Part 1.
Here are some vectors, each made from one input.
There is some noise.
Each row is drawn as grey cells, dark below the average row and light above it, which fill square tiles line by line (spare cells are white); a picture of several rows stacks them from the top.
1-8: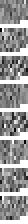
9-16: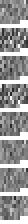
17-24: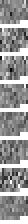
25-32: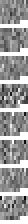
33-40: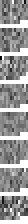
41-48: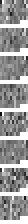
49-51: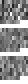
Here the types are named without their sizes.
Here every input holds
a true/false value, together with either a fixed value, or a node of a tree.
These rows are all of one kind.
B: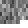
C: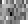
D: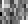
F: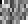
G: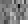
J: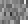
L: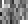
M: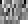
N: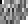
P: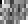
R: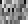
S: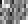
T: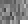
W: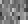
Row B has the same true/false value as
G, J, T and W.
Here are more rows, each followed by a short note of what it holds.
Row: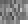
a node of a tree and a true/false value
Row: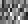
a true/false value
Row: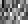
a true/false value
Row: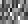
a true/false value
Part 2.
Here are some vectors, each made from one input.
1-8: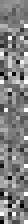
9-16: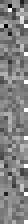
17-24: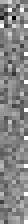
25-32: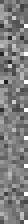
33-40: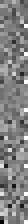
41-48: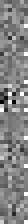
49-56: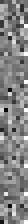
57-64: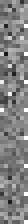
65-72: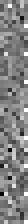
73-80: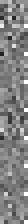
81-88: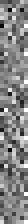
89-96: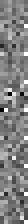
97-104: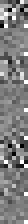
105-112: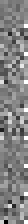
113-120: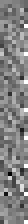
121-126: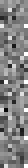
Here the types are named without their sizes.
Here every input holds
a node of a tree and a true/false value.
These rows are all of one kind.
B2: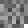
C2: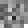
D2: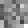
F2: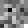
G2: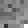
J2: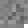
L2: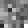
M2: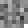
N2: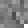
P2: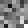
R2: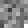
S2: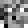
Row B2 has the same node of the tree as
J2 and S2.
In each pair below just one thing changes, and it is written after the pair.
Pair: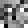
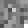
the true/false value
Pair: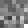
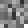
the node of the tree
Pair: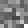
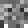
the true/false value
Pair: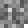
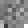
the node of the tree
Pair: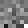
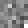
the true/false value
